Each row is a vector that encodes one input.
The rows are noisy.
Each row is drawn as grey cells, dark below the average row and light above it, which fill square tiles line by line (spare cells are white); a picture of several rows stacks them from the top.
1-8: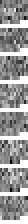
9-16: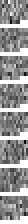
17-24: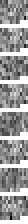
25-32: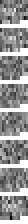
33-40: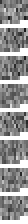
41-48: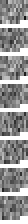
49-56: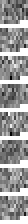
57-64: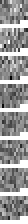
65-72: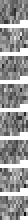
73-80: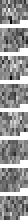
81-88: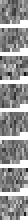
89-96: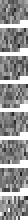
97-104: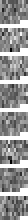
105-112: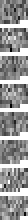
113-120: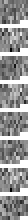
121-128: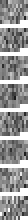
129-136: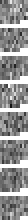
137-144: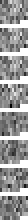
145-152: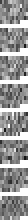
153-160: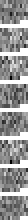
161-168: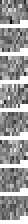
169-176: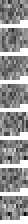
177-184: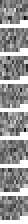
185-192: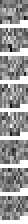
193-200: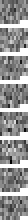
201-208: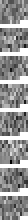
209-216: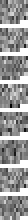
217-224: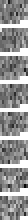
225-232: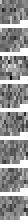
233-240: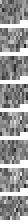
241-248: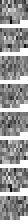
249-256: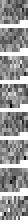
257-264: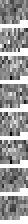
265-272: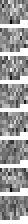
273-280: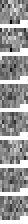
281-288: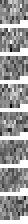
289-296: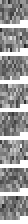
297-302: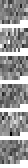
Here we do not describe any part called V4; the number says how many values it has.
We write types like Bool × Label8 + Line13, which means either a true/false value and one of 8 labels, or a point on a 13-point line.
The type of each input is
Bool × Bool × Bool + List3(Label5 × V4).
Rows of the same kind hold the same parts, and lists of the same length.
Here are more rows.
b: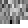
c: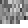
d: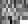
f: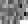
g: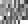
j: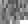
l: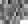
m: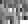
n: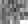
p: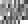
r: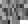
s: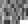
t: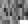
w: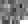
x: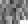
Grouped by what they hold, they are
b, c, d, m
f, l, w
g, p
j, n, x
r, s, t

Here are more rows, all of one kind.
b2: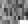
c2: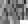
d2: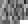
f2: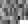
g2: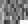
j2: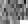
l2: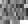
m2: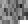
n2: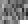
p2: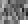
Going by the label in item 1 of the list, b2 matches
m2, n2 and p2.
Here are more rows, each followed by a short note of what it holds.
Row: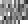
the empty list
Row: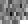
a list of two items
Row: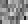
three true/false values
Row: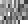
the empty list
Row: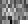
three true/false values
